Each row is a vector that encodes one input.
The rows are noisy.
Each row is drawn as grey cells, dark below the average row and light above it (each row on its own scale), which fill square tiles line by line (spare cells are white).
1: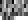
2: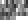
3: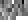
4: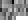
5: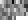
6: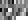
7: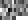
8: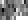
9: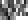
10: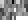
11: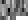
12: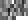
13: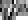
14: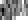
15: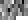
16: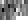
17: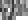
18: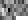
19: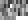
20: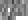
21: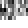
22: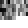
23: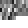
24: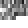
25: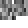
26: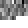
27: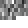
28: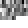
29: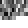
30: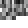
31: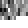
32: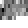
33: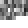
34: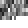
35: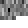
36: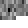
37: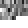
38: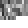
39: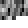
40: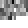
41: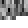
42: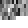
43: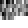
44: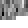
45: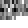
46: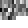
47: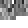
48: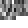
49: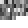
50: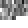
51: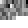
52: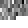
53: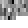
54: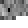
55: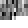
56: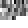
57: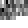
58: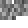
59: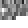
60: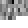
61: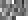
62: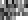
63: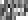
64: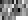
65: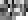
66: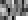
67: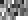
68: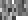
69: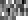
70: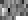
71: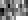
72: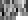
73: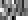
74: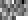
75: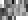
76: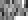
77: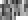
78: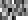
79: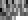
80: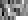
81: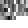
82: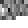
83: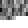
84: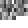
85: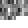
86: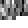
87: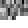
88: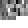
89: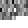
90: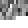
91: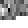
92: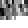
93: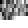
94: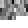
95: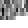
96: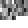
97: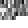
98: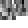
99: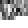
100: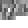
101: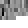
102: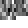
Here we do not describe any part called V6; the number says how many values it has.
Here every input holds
either one of 10 labels and a true/false value, or a value of V6.
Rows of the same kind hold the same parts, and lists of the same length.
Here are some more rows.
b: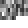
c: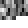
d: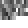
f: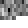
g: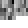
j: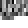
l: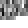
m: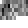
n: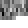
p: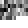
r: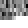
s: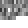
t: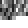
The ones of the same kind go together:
b, c, f
d, g, j, l, m, n, p, r, s, t

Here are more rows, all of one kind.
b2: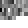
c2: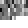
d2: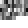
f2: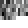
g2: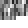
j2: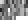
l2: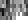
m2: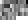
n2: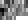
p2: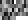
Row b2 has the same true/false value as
f2 and p2.
